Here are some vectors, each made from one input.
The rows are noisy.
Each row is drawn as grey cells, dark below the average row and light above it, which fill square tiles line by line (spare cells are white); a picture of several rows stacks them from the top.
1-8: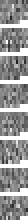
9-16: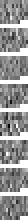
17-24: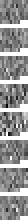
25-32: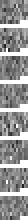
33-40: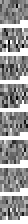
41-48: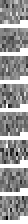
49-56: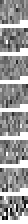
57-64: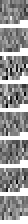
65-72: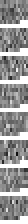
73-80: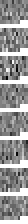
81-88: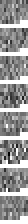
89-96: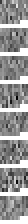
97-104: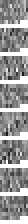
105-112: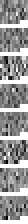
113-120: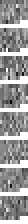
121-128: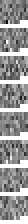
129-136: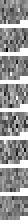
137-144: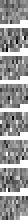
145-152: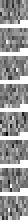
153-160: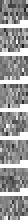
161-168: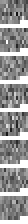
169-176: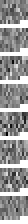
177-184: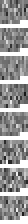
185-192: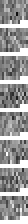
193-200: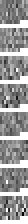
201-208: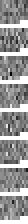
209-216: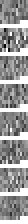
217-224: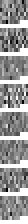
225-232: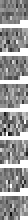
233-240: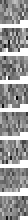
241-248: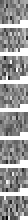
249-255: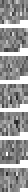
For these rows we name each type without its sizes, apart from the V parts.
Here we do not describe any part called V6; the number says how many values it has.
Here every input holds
a node of a tree, together with a list of items, each a true/false value and a value of V6.
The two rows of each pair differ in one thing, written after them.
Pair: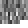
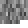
the node of the tree
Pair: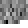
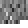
the node of the tree
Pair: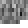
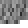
the value of V6 in item 1 of the list
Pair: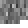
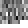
the true/false value in item 1 of the list
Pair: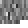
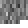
the value of V6 in item 1 of the list
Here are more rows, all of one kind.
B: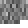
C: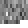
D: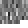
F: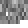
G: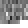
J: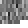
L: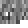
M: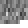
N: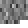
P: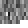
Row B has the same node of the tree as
D, J, L and P.
